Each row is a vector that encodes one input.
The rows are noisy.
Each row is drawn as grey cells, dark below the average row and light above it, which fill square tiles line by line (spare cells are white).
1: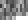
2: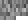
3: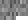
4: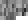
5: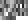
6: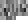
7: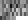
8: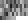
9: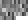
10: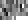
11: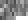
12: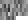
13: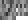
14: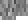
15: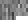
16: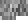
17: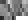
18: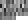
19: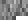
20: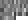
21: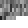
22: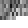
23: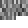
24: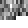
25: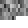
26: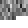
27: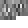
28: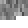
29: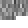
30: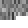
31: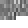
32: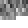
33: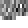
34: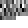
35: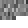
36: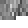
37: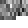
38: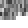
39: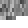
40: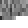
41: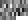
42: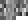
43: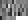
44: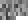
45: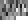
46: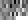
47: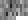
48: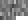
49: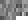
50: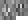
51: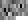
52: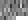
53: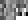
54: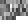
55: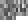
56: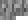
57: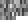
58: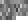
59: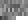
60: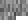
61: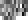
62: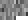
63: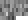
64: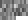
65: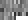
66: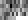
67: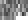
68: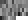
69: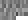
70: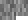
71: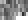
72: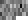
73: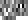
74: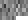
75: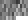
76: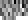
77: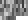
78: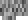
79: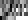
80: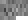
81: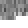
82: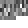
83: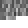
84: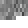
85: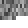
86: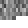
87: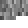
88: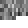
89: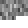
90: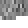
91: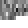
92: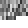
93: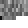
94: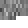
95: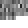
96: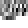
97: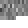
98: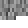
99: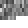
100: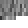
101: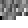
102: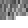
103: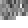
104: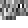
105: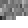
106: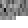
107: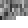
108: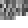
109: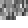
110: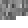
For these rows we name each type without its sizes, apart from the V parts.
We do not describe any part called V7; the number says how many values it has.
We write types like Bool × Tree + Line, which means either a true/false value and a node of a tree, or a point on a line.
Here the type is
Bool × V7 + Label.
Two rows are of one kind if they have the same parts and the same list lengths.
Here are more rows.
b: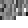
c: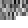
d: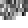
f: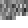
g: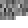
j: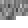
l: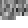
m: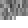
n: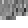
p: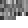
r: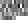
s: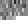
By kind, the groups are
b, f, g, j, l, n, p
c, d, m, r, s

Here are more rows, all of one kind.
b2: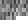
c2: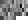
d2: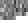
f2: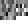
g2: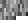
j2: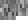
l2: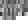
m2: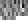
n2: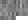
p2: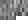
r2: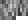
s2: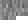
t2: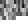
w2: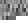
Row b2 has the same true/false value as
d2, r2 and t2.
